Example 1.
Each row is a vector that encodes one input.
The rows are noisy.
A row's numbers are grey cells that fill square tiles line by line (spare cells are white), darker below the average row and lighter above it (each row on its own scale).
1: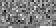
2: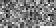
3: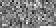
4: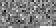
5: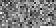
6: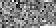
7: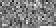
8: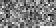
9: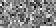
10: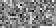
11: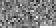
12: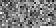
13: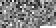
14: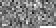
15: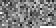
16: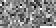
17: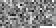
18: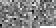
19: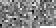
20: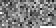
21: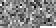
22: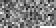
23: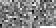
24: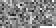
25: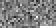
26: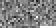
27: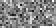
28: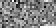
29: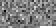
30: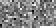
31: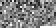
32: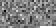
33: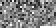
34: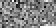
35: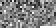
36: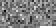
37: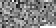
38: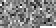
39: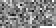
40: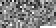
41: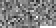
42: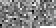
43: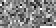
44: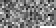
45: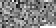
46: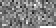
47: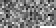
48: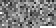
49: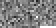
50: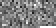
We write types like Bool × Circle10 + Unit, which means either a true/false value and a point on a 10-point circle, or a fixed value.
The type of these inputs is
Tree10.
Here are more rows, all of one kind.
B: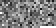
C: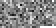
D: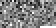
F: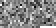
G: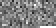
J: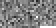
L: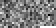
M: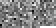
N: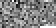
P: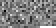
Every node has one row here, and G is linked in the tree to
B, M and P.
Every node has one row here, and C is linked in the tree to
F and M.
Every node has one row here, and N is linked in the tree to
D.
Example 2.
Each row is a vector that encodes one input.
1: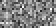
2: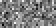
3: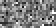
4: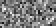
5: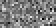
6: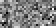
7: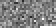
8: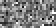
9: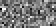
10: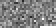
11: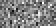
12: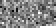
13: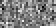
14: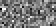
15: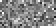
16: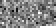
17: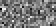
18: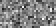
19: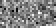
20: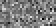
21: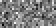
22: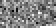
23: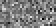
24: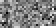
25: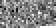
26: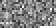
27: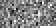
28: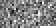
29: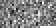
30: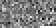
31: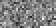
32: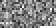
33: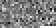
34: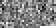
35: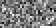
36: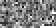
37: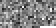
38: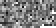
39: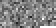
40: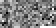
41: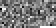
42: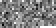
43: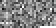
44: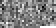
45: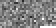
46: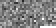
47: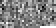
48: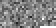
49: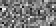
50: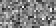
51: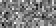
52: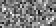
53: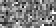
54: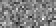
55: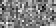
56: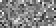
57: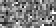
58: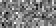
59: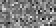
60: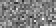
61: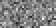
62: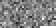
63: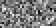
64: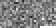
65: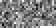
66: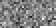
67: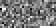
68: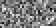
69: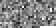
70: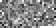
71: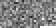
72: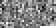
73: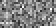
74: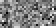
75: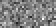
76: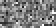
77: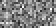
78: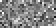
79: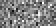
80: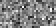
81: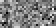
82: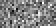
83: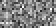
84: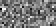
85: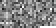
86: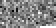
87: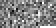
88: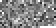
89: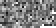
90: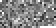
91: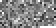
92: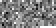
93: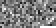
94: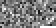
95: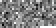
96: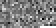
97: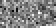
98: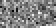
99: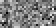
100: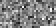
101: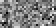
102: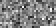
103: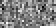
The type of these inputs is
Line14.
